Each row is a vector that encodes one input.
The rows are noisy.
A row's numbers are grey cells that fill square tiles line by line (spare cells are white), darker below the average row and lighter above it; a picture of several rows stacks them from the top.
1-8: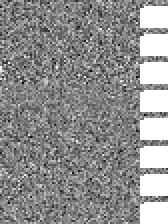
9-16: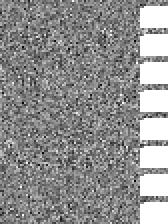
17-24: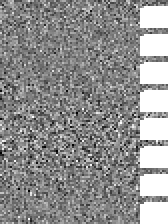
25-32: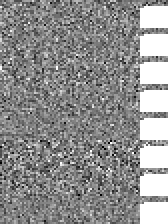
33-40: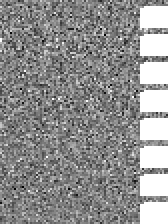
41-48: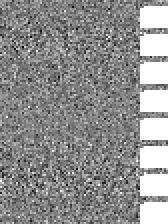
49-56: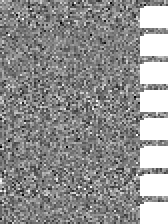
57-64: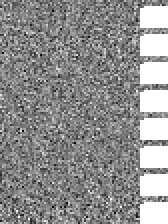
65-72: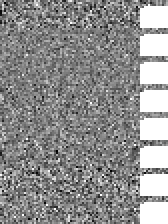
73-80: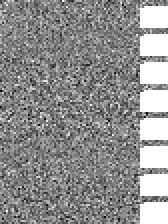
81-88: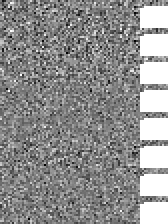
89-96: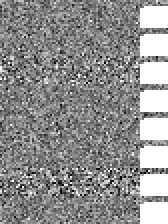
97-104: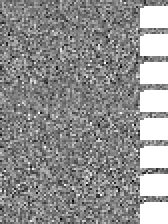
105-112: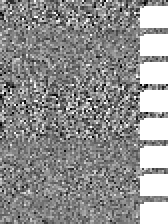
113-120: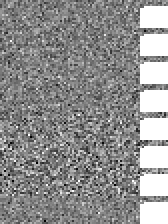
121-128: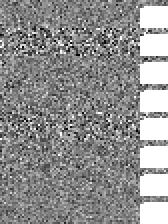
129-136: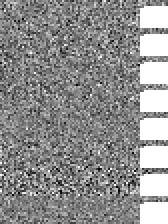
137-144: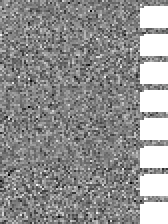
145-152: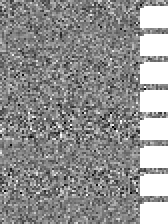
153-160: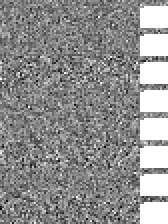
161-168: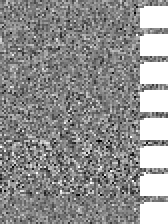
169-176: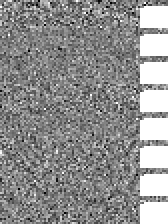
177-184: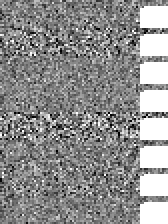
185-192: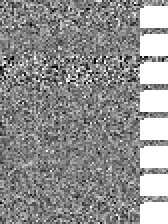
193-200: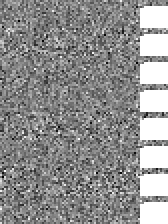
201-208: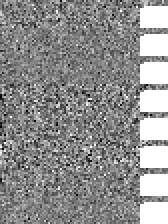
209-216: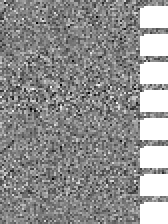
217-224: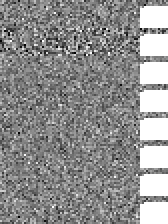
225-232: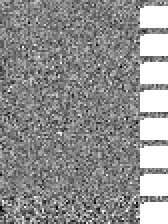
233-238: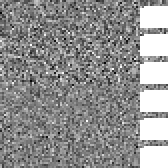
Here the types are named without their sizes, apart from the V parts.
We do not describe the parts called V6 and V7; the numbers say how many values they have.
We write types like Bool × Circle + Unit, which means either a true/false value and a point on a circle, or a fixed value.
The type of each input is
Line × (Line + V6) × (Tree + Unit) × V7.
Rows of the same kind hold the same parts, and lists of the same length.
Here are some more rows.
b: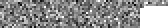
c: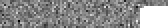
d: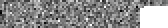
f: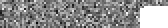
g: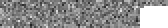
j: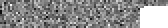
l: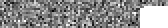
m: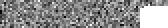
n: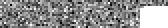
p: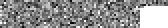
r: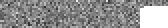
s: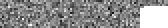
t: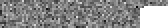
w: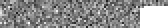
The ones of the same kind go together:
b, f, n
c, m, r
d, j, t
g, l, p, s, w

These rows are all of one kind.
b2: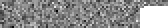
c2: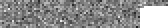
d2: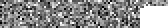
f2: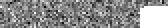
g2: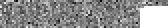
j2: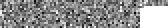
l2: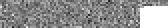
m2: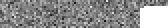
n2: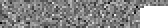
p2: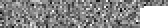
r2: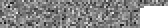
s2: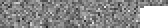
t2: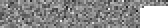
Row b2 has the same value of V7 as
c2 and t2.
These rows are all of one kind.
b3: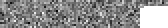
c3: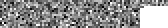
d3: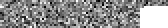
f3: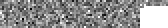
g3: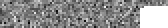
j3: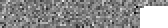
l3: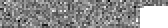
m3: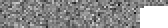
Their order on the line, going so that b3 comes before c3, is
m3, j3, g3, l3, b3, f3, d3, c3.
